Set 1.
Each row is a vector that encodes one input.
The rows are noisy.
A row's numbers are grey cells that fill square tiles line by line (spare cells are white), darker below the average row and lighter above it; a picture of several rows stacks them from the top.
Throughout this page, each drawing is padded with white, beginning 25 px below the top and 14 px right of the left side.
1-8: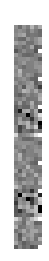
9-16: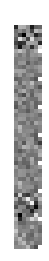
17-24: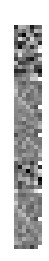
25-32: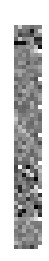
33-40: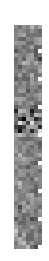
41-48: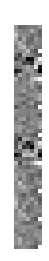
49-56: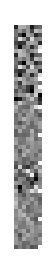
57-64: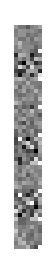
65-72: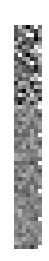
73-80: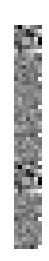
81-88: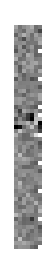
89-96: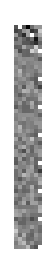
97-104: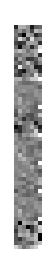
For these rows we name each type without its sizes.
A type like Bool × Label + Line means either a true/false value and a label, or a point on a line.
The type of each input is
Bool × Tree + Line × Line + Unit.
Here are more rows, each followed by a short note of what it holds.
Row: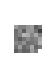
a node of a tree and a true/false value
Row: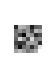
a fixed value
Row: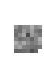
a node of a tree and a true/false value
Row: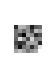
a fixed value
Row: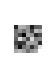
a fixed value
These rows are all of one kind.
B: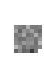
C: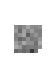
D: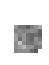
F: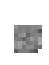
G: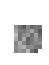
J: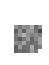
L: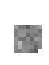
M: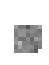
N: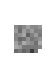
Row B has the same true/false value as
F and G.
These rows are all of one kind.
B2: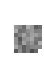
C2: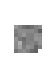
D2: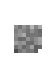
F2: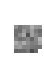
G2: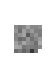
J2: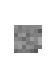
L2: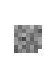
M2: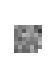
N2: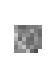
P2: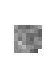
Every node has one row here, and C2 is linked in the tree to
J2 and P2.
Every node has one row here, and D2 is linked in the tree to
J2 and L2.
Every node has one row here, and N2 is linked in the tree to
P2.
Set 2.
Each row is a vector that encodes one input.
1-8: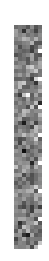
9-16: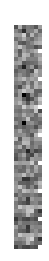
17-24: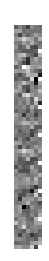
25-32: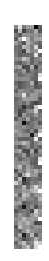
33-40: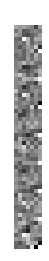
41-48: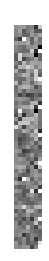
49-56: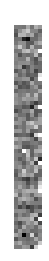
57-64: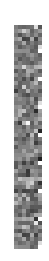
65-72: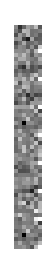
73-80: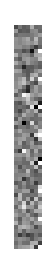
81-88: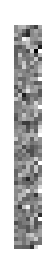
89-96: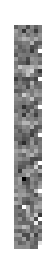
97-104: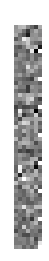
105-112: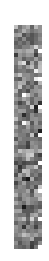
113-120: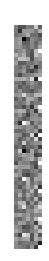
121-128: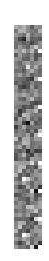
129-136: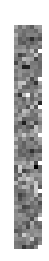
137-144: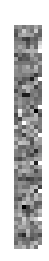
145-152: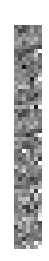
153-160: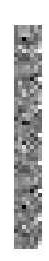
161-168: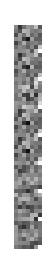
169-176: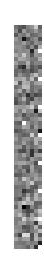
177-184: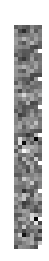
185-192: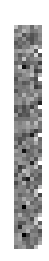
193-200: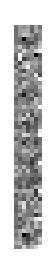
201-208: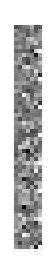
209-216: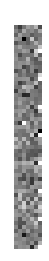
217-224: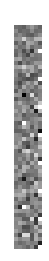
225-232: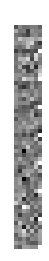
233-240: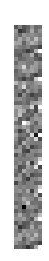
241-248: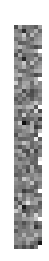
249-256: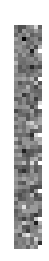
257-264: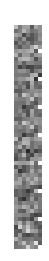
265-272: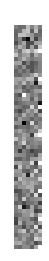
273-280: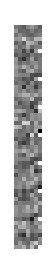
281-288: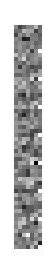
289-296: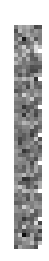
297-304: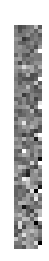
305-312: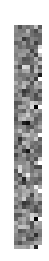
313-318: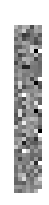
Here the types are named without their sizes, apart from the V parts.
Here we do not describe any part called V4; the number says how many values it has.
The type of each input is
Bool × Label × V4.
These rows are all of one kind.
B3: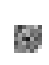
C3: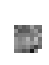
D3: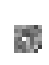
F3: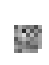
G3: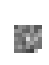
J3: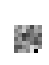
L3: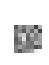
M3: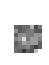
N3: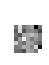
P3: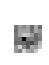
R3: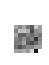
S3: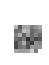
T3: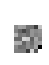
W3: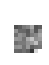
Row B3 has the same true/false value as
J3, P3, R3 and S3.
